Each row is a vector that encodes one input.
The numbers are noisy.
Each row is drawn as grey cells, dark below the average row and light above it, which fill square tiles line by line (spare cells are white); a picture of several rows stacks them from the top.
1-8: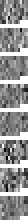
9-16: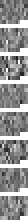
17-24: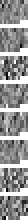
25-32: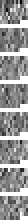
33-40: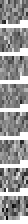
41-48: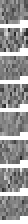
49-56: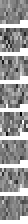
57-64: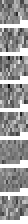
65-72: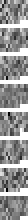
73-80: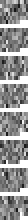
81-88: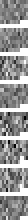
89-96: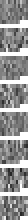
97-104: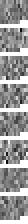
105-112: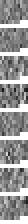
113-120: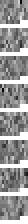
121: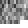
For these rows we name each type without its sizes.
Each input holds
either a point on a line, or a node of a tree.
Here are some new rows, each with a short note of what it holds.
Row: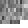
a point on a line
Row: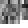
a node of a tree
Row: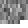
a node of a tree
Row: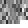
a point on a line
